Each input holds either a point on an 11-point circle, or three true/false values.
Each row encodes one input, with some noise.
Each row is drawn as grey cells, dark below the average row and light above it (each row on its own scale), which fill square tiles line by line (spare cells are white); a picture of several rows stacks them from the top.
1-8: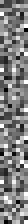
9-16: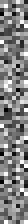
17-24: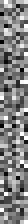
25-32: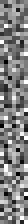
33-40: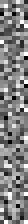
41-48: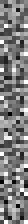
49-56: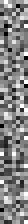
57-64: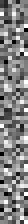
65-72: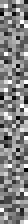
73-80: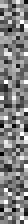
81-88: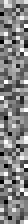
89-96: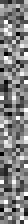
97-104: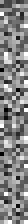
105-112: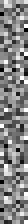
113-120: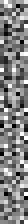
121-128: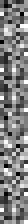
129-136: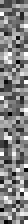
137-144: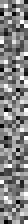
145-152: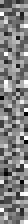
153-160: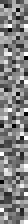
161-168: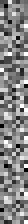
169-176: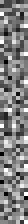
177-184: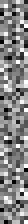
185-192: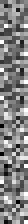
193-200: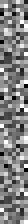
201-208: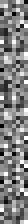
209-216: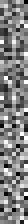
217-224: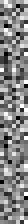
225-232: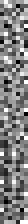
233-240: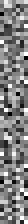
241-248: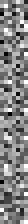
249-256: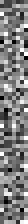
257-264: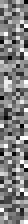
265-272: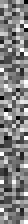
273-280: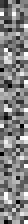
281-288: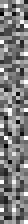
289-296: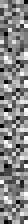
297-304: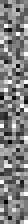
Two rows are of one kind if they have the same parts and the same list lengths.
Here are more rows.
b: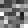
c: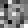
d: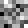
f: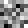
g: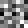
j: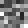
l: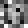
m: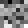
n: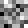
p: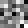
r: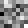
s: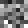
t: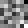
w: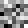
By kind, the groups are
b, c, j, l, m, s
d, f, g, n, p, r, t, w

